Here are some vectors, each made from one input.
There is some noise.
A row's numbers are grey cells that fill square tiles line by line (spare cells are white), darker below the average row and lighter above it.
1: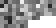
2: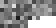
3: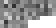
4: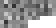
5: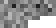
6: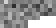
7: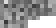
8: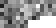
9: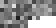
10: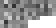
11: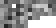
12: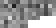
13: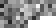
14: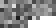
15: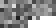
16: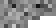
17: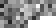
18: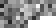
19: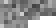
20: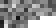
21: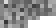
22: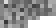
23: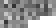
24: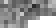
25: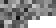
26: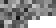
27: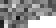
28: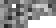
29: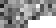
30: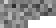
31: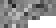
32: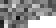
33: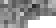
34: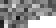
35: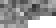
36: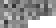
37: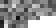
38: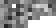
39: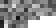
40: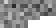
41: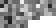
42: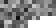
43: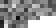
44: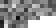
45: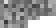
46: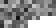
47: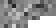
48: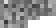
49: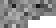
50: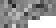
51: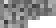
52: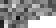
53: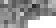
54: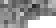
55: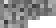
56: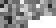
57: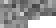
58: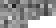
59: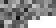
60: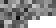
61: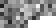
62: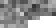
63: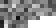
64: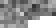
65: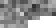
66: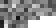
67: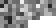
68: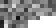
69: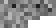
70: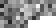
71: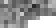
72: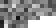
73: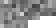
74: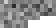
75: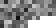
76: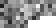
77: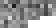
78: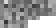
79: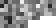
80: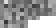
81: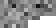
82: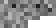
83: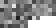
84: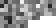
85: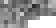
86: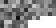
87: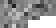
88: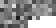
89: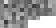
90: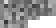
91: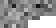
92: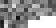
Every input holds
either a point on a 6-point line, or a point on a 10-point line.
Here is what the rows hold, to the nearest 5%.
About 50% of them hold a point on a 6-point line. The rest hold a point on a 10-point line.
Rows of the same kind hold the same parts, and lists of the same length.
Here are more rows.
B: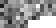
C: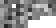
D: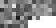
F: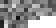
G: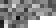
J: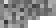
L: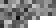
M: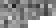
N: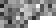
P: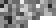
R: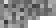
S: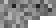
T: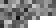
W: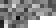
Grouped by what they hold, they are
B, C, D, F, G, L, N, P, T, W
J, M, R, S

